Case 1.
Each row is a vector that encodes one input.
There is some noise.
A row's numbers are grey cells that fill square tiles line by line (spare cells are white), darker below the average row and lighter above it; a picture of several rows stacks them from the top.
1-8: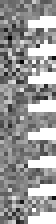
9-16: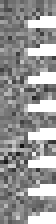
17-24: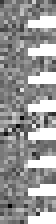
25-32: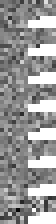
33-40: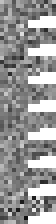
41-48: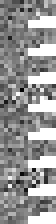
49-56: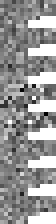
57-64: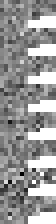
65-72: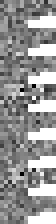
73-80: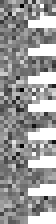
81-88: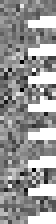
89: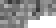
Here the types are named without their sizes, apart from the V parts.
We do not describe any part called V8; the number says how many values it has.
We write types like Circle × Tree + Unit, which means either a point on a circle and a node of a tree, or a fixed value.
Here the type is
(Circle + Unit) × V8 + Line.
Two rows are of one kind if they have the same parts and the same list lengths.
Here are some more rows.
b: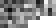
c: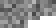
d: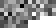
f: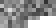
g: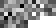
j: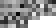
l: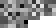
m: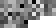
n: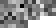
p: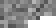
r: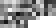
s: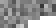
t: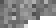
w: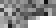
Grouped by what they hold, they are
b, s
c, f, p, t, w
d, g, j, l, m, n, r

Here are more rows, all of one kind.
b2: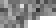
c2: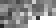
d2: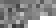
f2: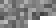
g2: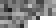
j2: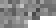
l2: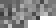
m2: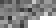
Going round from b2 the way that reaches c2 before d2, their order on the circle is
b2, m2, f2, l2, j2, c2, d2, g2.
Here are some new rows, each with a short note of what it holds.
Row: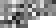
a point on a line
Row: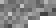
a value of V8
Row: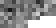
a value of V8
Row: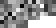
a point on a line
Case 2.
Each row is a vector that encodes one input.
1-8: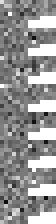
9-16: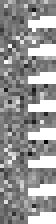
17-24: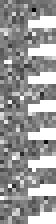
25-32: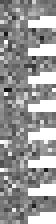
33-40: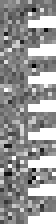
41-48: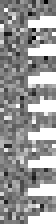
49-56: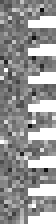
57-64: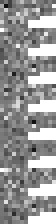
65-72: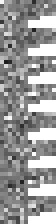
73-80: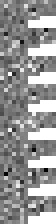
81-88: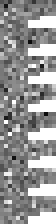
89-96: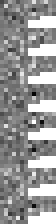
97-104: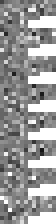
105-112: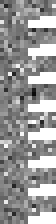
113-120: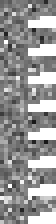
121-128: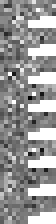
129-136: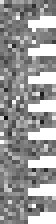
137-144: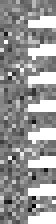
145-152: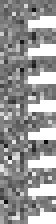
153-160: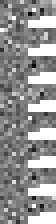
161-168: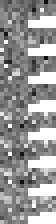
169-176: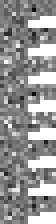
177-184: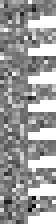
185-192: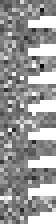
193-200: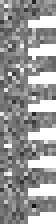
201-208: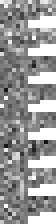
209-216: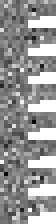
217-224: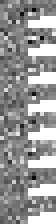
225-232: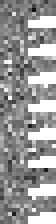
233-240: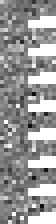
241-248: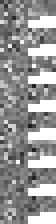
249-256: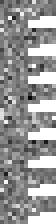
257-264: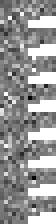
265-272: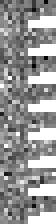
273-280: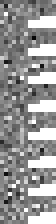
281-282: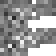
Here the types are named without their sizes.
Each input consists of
a list of points on a line.
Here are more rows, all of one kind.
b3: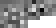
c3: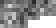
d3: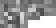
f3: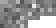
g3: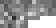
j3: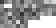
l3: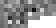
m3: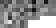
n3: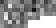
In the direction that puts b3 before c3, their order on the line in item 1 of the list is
b3, d3, g3, f3, j3, l3, n3, c3, m3.
